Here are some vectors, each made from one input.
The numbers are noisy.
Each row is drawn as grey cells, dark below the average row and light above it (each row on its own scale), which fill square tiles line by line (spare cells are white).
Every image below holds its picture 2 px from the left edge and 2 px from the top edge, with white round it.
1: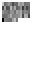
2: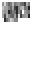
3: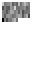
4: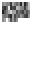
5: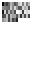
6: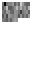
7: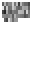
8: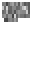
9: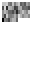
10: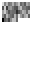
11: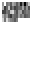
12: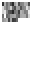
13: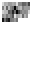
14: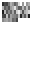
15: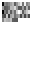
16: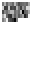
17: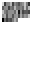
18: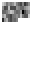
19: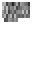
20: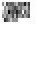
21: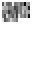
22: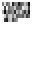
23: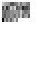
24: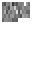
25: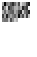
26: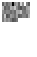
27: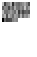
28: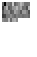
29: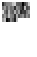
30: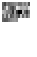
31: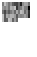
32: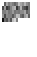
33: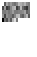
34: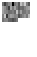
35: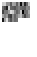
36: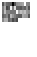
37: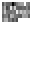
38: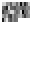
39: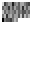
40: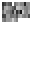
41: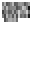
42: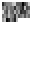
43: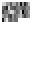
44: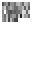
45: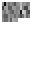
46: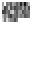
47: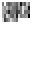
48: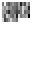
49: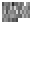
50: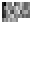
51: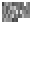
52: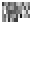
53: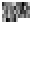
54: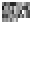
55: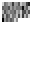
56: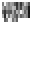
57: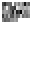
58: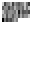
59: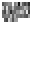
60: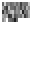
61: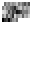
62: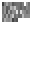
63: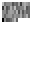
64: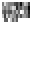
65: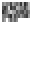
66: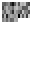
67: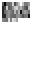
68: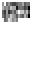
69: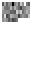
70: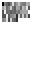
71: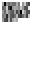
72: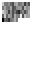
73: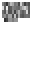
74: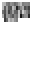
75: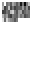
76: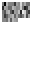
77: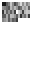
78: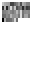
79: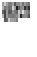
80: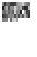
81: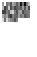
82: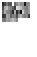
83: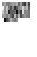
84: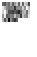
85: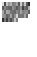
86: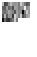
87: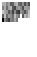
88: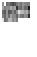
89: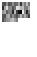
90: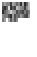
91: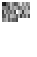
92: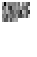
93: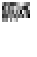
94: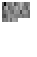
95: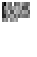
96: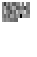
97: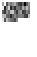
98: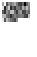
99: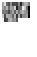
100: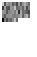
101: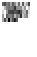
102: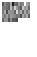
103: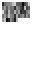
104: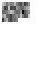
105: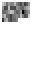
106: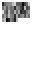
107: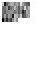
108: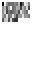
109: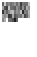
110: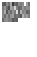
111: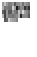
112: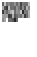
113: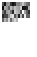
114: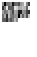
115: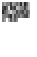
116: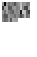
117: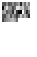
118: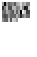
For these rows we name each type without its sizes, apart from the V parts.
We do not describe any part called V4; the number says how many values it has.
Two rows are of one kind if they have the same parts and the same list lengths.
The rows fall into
4 kinds.
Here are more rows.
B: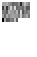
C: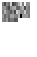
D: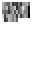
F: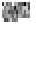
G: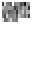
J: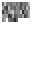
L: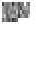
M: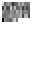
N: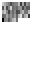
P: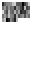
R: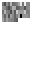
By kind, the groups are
B, C, D, L, M, R
F, G, N
J
P

